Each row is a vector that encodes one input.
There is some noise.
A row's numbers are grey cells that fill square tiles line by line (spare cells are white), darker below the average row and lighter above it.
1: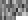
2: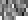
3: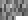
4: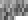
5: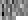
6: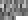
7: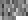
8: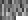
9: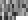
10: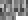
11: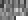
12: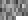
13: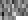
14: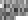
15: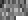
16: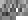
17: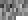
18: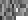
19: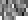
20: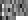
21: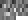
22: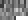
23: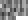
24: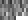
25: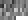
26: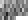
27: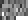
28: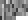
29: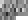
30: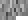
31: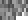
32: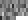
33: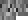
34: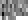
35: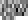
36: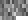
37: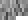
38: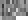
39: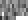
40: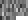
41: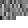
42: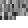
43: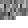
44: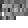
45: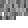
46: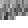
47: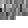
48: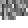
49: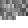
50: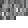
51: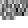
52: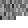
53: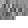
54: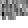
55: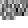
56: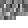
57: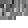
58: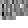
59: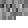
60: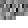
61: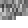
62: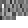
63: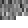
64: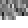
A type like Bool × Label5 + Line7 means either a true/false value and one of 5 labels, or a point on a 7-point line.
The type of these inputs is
Bool × Line9 × Line9.
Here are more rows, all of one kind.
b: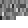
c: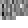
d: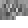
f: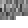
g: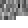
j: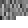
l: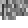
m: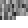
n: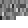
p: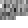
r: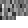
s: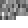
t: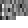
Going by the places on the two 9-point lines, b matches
d and n.
